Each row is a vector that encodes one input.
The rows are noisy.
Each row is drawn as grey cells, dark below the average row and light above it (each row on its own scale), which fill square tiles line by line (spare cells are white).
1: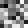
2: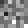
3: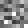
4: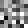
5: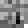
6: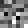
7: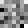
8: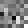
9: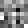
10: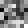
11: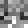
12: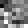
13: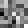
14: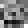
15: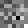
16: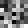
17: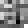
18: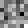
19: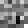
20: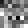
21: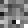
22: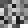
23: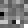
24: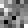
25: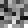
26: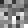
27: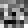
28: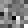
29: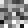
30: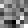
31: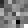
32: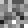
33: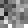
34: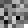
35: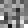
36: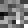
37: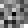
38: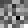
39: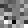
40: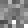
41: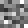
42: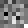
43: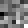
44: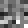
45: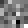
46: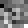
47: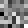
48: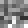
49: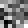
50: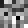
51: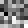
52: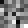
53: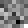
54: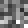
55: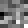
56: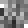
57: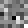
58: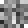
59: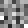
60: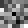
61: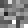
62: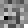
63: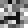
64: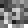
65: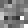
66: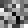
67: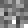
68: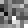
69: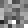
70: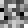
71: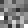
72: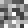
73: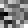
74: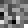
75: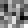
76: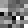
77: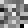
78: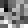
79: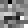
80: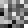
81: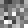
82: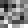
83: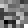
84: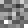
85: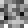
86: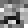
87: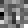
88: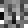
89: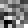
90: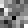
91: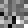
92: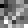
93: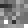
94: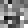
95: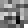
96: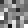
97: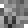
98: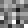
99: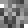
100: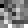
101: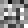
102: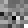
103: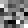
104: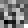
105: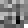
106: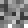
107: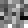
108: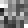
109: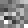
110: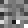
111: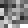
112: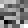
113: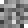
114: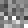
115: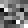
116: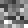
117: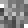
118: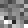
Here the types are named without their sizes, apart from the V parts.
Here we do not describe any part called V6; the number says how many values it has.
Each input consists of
a value of V6, together with either a point on a line, or a node of a tree.
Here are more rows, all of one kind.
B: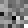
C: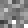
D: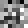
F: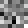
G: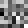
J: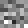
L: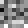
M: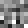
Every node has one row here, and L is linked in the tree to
F.
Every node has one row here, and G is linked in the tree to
J and M.
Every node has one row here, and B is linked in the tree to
C and D.
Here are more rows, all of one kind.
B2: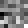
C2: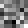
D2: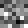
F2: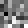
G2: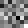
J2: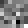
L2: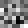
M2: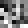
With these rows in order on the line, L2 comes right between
B2 and M2.
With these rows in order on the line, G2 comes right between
C2 and F2.
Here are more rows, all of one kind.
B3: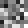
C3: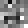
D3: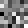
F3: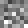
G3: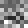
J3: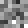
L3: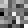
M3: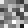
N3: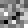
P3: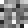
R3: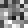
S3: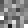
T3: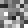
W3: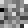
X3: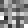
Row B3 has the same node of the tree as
J3, N3, R3 and T3.
